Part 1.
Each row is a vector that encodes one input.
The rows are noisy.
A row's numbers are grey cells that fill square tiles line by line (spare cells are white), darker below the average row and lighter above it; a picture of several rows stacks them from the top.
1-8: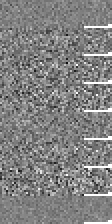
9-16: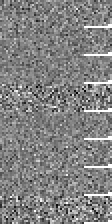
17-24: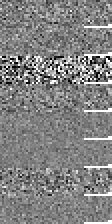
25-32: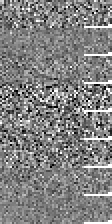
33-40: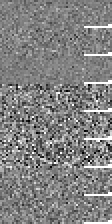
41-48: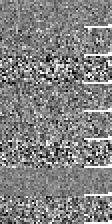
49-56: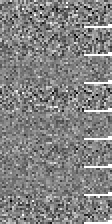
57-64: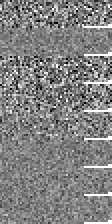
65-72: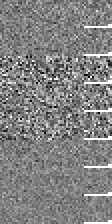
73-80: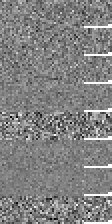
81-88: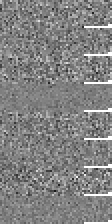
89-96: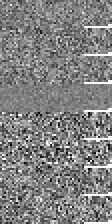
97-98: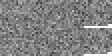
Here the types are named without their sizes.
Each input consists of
a point on a line and a true/false value.
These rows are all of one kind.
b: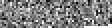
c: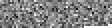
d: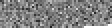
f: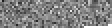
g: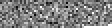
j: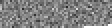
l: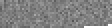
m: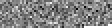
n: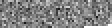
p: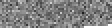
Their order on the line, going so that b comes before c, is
f, m, b, g, n, l, d, p, j, c.
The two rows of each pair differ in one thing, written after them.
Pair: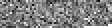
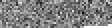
the true/false value
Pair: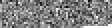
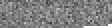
the place on the line
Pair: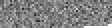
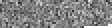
the true/false value
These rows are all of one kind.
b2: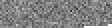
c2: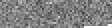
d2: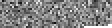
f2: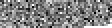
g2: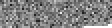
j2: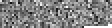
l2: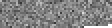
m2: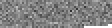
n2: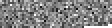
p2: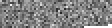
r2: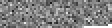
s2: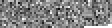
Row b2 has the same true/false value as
l2, m2 and r2.
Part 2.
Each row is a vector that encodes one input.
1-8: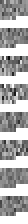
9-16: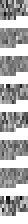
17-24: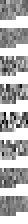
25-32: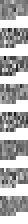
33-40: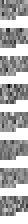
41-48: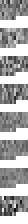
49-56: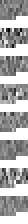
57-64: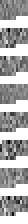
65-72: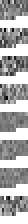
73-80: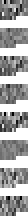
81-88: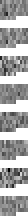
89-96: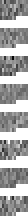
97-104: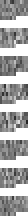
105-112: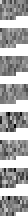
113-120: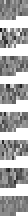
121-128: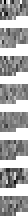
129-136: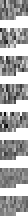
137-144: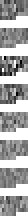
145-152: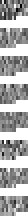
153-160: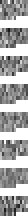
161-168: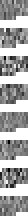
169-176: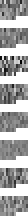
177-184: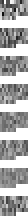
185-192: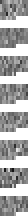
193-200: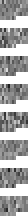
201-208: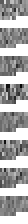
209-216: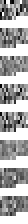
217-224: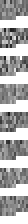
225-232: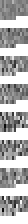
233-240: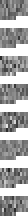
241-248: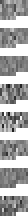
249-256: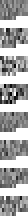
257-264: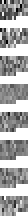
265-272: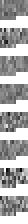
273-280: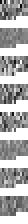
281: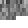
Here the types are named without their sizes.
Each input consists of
a label, together with either a point on a circle, or a fixed value.
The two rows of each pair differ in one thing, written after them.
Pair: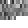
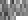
the place on the circle
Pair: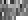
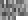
the label
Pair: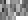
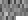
the label
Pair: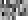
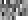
the place on the circle
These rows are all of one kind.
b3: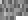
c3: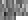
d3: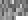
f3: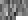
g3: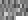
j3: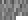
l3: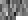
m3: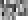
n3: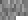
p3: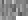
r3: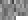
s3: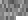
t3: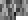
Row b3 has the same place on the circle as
n3 and r3.
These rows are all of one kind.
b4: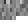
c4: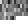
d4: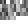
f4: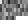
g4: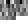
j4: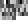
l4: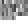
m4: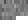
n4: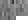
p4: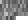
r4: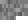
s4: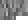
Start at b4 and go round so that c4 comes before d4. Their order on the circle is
b4, g4, p4, j4, m4, c4, r4, n4, f4, l4, d4, s4.
